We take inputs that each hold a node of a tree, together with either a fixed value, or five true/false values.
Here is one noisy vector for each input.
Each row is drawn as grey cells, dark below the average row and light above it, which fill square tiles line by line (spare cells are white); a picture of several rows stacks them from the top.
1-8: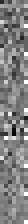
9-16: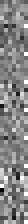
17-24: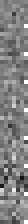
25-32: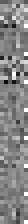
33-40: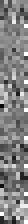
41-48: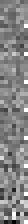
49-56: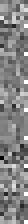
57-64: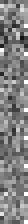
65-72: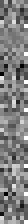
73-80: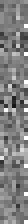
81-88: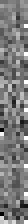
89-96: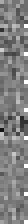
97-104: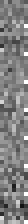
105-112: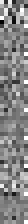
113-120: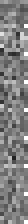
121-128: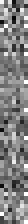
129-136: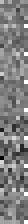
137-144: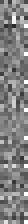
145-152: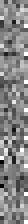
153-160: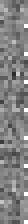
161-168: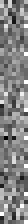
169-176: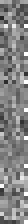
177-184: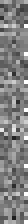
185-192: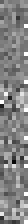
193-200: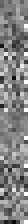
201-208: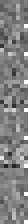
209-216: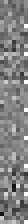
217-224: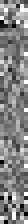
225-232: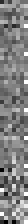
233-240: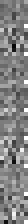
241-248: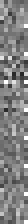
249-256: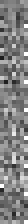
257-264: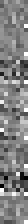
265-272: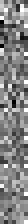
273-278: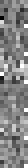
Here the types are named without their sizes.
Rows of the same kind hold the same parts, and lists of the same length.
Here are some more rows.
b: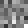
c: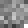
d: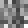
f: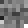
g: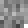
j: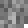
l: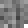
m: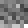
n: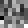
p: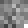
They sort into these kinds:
b, c, g, j, m, n, p
d, f, l

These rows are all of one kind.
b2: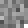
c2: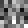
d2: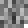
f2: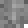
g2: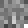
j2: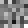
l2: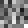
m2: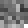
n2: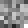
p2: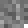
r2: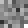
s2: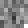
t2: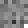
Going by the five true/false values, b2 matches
c2, f2, g2 and j2.
